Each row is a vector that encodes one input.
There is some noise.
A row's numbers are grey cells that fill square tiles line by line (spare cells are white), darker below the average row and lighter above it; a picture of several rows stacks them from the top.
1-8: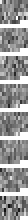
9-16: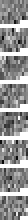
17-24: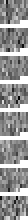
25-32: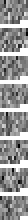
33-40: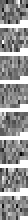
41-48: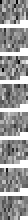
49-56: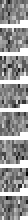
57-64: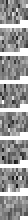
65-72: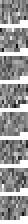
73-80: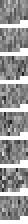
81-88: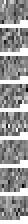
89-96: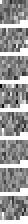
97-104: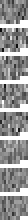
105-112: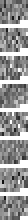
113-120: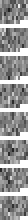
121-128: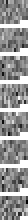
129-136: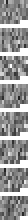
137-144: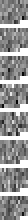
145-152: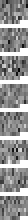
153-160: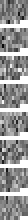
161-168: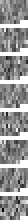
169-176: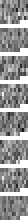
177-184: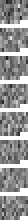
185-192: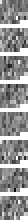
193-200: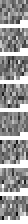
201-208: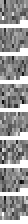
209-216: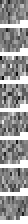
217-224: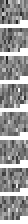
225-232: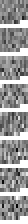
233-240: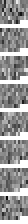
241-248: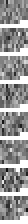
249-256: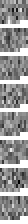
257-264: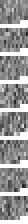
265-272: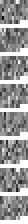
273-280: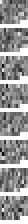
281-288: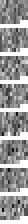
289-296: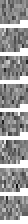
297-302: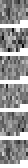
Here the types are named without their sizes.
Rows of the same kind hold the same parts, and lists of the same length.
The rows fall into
2 kinds.
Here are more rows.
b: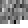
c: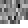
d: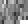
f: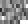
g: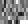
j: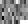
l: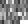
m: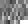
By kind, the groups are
b, c, d, j, l
f, g, m

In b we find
a label and a node of a tree.
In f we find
a point on a line and a node of a tree.
